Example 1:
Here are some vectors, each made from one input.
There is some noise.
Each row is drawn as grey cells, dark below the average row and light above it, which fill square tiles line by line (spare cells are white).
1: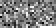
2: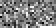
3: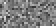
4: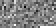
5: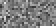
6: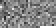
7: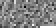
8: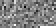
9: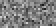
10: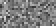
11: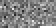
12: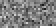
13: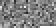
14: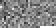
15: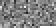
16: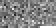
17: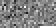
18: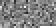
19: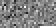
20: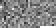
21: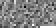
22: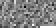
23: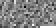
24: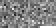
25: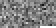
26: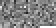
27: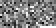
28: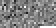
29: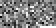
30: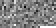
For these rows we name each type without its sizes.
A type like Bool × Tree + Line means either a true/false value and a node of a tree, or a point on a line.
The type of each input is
Bool × Bool × Bool + Unit.
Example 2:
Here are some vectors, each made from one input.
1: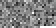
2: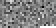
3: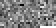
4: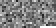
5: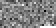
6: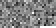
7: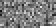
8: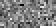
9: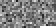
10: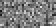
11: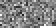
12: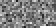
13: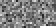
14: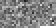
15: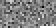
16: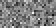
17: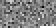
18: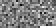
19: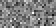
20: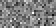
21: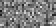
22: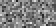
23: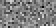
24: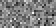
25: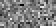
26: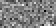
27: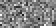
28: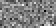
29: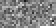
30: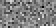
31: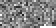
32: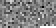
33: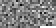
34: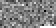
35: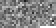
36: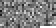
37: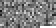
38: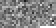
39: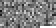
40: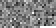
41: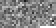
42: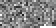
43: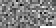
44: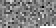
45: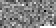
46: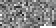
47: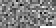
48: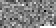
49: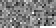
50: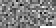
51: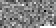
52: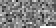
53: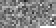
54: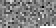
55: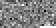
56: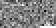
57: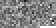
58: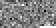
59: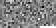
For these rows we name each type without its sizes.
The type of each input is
Circle.
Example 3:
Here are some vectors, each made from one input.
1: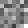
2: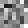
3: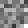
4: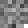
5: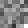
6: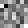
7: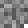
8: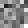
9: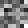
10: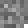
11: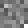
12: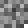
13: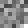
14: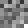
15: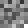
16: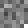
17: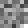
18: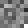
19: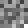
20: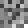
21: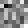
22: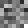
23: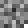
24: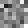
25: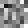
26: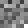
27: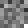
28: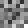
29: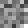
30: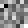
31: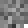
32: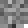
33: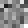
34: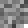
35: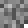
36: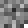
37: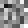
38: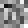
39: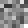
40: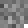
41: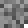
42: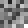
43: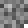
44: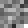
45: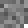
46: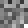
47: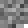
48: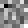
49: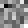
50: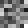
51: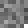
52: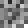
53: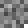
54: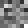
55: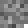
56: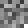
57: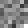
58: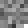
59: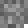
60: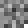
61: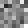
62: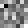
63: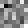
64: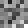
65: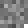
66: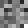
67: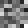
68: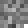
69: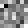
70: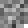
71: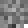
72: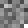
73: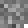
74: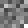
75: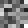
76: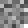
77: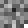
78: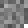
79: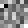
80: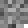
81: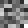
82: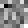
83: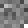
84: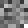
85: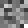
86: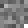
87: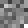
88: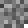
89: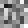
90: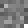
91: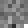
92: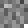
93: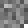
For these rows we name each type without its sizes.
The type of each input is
Tree.
